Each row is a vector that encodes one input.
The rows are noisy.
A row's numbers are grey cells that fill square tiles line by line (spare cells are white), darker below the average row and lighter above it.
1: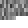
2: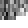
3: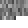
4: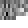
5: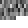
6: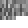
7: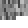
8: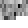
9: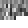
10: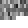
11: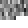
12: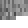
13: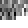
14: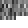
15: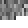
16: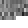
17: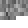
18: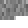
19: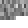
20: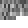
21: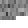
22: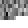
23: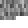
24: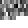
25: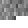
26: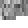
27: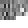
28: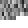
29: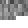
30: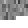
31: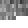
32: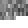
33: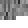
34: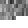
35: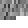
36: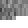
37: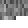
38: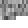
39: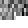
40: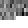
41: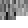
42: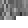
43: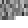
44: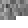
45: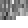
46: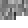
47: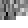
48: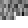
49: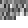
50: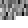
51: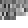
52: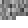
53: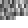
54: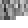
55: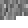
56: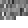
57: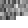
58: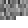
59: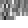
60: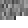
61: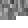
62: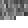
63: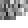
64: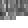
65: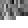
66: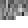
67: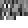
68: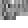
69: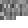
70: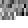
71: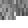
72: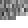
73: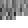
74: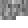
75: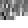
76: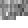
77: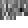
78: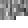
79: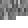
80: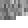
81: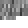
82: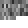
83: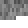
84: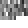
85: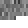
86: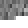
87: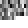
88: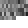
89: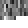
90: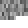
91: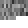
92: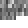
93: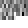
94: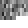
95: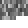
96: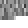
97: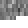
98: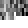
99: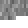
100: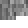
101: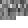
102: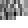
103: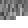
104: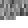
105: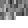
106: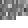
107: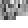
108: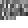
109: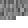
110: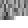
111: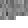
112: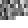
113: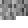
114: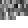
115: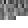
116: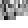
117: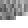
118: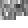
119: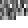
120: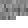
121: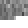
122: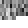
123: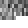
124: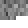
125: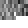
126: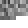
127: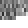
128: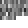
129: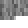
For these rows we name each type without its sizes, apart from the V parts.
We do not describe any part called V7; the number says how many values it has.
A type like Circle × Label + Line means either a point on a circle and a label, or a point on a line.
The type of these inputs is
Bool × Bool × Bool × Bool × Bool × V7 + Line.
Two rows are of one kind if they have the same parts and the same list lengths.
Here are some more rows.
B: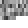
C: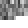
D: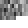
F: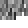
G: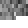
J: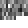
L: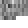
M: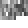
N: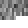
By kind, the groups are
B, F, L, M
C, D, G, J, N

